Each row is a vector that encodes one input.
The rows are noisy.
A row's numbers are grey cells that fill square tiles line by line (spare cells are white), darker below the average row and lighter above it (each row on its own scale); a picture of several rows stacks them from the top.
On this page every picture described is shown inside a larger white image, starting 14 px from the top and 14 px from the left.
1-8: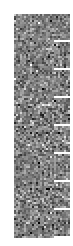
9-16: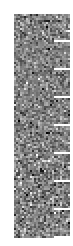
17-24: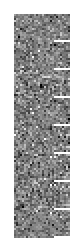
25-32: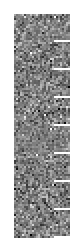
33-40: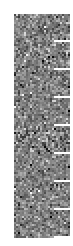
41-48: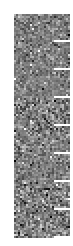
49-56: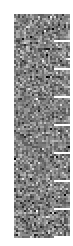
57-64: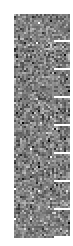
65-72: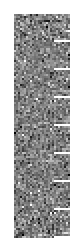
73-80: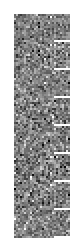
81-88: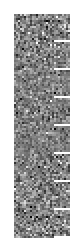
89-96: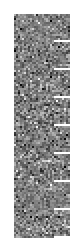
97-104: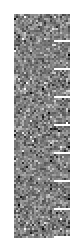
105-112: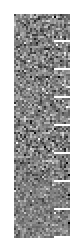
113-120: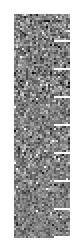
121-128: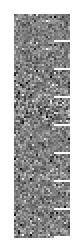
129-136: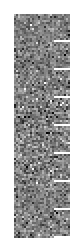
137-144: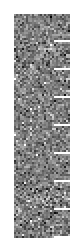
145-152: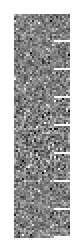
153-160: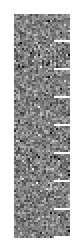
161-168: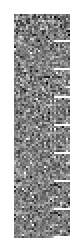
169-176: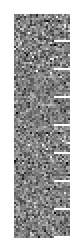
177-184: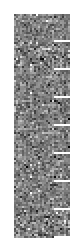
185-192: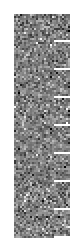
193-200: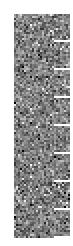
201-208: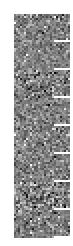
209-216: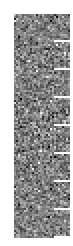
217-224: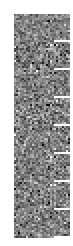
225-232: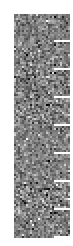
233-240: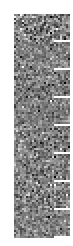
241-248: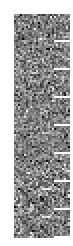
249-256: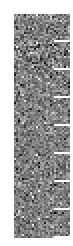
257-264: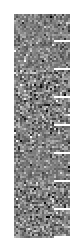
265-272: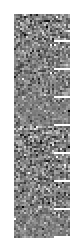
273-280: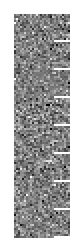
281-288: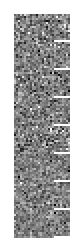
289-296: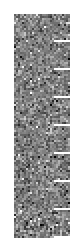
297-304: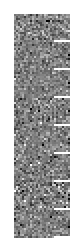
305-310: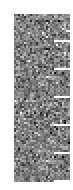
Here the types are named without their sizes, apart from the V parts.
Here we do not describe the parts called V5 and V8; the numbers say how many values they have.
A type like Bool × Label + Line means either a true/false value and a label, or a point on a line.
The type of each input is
(Circle + V8) × Line + V5.
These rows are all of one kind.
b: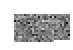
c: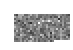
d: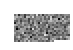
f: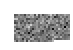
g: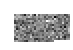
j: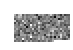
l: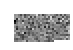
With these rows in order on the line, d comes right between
f and l.
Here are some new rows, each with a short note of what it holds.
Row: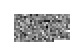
a value of V5
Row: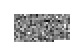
a value of V5
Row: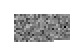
a point on a line and a value of V8
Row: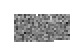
a point on a line and a value of V8
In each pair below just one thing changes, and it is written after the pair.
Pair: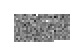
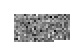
the value of V8
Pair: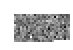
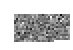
the place on the line
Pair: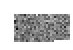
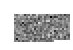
the place on the line
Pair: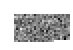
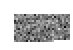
the value of V8
